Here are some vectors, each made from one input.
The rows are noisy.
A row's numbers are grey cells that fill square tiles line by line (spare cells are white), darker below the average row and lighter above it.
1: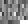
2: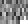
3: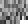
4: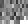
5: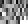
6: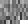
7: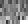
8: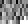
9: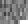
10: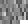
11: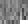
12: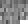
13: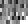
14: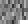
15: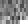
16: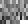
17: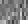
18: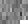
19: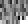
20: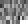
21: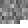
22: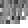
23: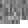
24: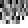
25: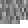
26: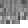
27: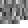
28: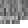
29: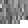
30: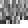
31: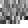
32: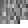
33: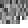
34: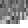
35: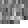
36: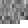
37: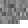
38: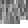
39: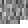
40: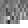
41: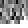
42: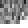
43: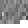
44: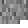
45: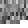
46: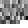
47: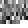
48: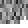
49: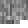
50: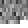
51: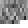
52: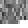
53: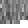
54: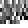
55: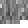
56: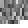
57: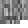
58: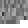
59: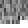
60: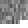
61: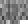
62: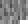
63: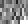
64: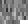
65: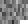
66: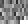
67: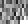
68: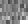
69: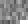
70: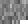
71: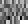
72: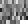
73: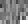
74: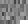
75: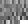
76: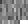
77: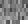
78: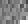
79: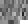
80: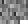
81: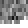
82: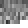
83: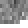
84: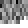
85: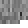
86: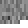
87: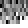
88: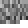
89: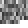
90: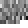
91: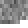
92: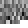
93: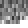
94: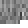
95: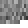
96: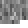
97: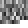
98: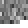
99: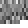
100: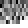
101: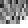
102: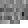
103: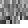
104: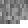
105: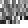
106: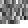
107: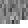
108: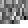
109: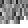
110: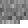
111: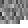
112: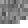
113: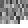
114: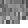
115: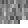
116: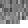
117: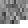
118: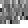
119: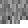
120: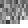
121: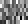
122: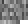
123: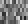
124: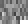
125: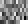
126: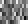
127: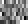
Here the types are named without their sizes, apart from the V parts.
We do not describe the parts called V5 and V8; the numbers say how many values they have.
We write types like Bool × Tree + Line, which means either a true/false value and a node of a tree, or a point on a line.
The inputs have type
Bool × (Line + V5) × V8.
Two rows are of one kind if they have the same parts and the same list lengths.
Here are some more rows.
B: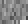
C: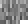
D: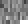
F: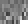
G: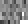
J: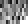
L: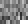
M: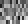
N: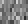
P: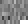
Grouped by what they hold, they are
B, C, F, G, J, L, N
D, M, P

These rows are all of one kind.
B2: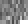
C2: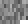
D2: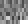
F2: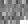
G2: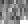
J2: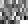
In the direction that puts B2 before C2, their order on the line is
G2, B2, D2, F2, J2, C2.
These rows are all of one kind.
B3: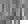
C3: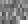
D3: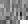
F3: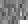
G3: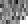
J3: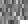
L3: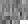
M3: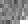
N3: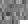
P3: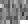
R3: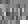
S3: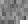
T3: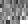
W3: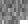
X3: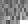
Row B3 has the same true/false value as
D3, L3, P3 and R3.
